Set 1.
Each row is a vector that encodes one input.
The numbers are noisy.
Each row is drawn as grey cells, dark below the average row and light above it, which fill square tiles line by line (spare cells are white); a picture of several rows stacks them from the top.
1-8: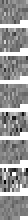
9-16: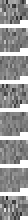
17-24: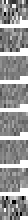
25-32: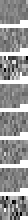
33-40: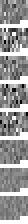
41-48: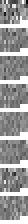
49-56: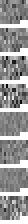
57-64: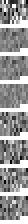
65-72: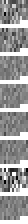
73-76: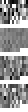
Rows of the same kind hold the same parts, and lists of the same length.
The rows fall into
3 kinds.
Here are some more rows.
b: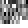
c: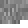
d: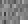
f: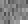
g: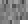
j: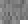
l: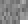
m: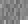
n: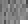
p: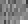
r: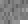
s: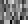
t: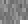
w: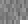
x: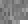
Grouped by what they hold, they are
b, f, g, j, m, r, t, w, x
c, d, l, n, p
s

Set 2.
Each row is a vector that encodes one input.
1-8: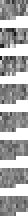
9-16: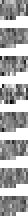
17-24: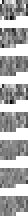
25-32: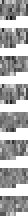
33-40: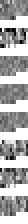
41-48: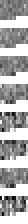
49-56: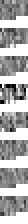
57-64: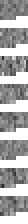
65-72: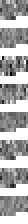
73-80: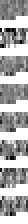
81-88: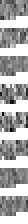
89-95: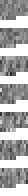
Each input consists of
a point on a 9-point line and a node of a 7-node tree.
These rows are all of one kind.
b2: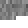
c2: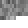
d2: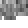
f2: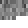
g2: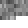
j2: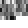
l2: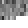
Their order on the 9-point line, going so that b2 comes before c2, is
j2, f2, l2, b2, g2, c2, d2.
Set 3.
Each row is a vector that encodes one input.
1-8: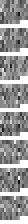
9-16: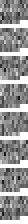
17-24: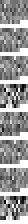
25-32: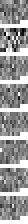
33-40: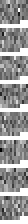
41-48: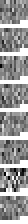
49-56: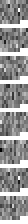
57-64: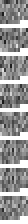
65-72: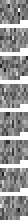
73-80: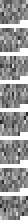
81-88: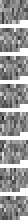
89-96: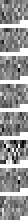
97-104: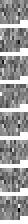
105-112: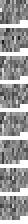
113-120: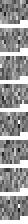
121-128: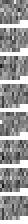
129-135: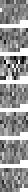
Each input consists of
either a fixed value, or a node of a 14-node tree and a true/false value.
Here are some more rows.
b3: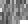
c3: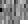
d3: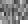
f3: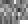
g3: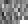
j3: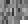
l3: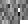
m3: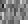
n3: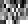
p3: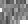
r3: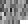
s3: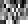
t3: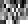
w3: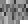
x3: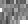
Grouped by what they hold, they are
b3, c3, d3, f3, g3, j3, l3, m3, p3, r3, w3, x3
n3, s3, t3

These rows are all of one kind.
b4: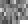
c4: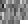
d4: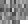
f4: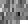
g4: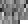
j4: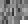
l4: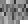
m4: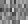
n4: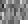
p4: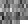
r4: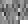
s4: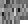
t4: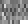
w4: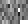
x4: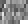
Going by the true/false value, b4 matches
f4, j4, p4 and s4.
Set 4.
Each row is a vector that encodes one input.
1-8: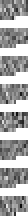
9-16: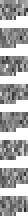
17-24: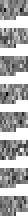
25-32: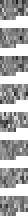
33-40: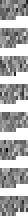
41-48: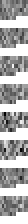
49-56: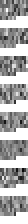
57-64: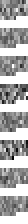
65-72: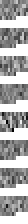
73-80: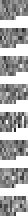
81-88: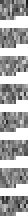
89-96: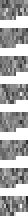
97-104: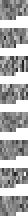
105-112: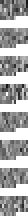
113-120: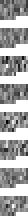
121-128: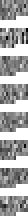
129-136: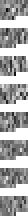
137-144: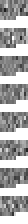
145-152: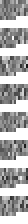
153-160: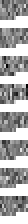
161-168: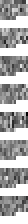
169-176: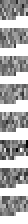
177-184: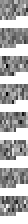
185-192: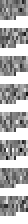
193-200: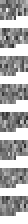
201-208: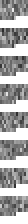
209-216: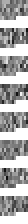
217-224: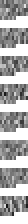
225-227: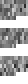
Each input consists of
a true/false value, together with either a point on a 16-point circle, or a fixed value.
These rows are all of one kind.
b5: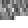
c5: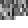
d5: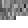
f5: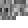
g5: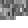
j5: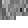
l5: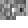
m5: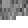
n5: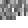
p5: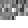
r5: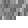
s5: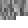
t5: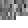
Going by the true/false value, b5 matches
c5, g5, n5 and r5.
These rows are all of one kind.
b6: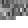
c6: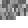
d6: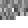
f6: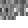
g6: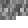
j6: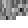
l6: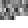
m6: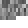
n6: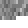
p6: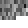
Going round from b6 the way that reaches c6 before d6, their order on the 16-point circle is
b6, n6, f6, m6, c6, l6, d6, j6, p6, g6.
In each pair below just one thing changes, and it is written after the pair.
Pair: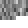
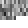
the true/false value
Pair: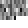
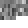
the true/false value
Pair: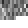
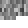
the true/false value
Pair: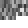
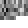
the place on the 16-point circle
